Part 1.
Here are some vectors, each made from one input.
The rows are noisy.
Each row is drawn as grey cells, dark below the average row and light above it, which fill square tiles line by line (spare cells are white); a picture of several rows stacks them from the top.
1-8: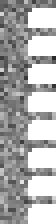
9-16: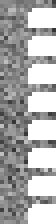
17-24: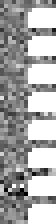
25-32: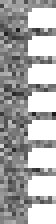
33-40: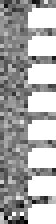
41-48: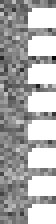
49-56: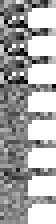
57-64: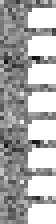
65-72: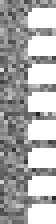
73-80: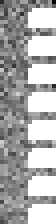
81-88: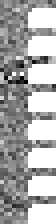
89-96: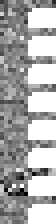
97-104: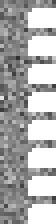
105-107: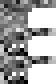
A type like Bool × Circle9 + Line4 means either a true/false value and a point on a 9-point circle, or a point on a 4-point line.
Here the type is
List2(Line11).
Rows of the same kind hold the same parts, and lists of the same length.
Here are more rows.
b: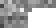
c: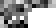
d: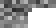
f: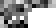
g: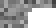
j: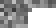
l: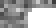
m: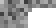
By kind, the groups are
b, g, l, m
c, f
d, j

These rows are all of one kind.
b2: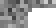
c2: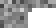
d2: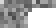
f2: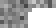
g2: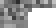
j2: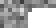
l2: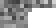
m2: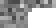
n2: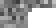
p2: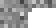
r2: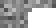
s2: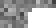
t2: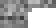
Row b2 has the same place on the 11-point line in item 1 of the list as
g2, l2, m2 and n2.
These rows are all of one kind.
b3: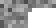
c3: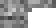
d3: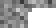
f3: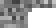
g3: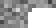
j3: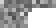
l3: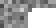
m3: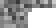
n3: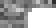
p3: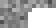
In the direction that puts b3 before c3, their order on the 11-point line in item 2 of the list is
b3, g3, p3, l3, f3, d3, m3, n3, c3, j3.
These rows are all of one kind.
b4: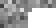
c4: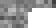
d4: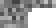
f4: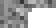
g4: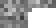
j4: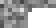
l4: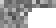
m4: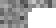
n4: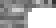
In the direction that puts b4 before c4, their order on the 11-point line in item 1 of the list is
d4, l4, m4, f4, j4, b4, g4, c4, n4.
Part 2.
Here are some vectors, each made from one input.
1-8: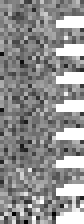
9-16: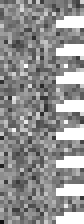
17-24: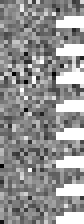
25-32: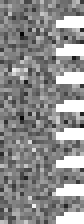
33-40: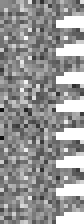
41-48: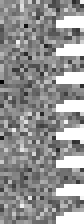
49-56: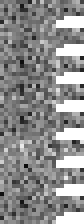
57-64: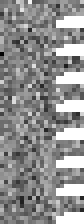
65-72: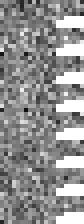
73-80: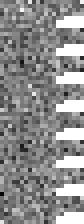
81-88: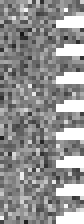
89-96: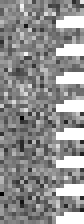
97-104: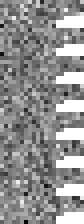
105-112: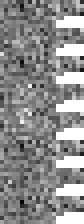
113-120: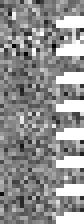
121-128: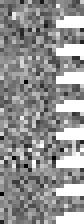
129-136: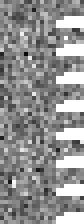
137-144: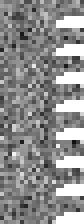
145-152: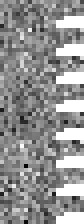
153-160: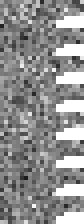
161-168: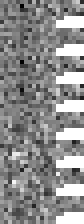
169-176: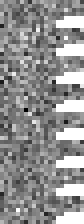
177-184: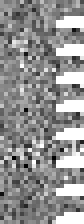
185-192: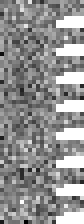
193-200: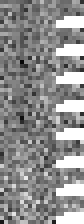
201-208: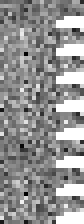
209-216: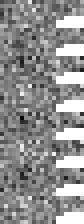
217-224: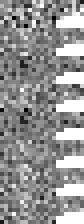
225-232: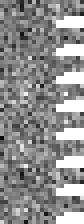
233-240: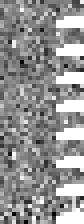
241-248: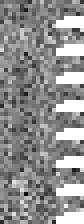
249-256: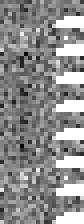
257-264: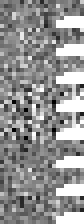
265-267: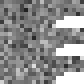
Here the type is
List2(Line12).
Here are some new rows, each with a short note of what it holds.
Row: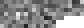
a list of two items
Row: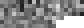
a list of one item
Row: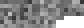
a list of one item
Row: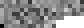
a list of one item
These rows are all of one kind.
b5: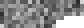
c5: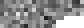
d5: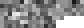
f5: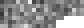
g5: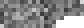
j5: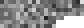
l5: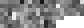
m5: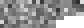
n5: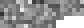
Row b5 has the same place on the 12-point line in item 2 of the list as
g5 and l5.
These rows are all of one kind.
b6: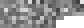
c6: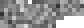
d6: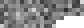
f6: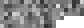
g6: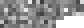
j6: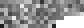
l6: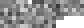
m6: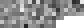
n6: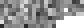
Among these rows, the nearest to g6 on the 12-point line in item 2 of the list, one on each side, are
b6 and j6.
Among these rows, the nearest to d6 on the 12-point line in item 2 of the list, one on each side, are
b6 and f6.
